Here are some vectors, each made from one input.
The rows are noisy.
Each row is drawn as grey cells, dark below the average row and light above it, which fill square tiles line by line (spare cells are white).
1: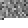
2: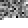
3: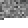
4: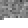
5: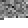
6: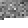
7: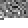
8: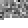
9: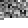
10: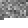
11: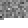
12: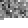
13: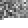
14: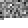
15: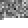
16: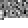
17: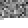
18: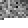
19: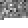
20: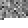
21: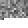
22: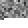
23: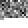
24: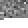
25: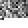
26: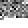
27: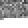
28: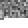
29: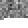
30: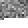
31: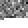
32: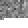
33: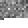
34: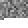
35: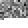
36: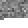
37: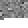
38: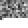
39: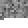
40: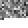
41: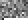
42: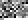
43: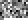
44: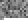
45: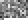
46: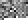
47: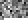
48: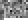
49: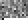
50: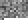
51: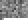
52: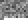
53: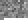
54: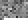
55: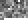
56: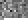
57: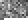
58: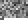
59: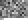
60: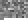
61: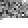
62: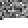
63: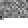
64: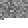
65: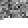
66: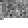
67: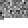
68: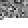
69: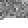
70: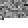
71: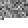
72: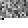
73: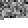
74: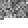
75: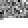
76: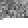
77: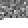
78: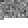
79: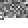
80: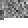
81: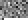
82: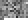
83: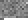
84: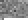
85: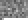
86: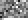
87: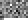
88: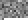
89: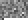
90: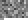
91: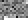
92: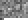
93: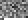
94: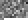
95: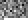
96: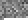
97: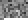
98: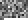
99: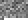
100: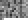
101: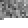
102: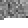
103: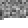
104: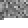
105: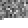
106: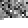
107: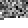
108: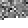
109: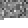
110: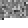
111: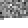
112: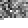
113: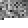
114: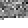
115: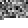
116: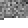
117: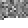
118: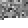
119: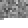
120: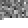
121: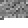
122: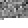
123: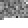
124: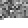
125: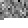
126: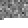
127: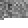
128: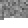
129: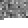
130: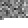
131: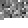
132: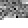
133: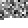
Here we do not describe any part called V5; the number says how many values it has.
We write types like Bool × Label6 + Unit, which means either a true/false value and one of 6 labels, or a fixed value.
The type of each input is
List3(Bool × V5).
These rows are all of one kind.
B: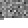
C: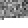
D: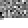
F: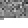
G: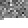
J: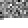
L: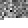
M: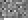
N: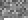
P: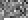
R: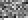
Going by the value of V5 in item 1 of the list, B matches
C, D, L and R.
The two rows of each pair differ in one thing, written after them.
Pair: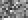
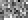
the value of V5 in item 1 of the list
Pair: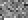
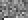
the true/false value in item 1 of the list
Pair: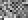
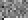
the true/false value in item 1 of the list
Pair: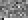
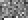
the true/false value in item 1 of the list
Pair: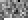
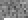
the true/false value in item 1 of the list
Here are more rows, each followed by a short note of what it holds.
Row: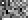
the empty list
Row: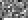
the empty list
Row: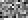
a list of one item
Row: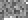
a list of three items
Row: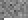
a list of three items
